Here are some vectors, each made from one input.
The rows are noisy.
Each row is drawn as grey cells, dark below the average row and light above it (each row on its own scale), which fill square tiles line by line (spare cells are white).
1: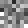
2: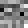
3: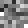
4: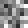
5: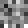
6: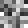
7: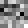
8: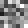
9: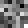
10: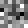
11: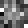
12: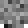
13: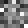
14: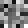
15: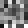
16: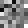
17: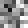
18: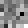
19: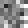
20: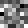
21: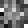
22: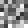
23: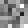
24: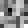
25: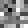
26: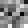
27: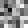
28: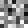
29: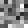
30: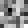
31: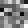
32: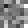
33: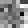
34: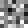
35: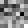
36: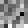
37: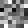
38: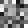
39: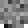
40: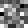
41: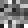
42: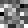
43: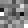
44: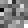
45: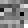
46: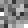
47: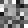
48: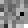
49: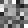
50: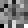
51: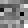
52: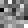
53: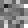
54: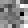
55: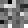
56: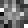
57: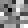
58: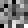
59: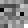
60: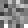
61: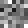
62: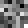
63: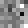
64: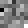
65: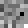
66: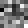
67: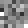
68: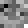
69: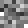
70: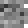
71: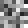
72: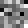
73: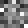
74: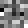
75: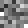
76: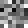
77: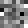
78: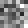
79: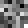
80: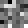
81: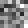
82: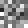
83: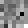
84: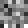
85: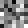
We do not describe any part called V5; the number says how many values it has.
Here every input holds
either one of 7 labels, or four true/false values and a value of V5.
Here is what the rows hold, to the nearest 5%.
About 20% of them hold one of 7 labels. The rest hold four true/false values and a value of V5.
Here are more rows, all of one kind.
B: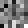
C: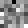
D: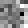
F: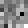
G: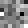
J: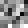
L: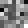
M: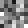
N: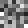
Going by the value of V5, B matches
M and N.
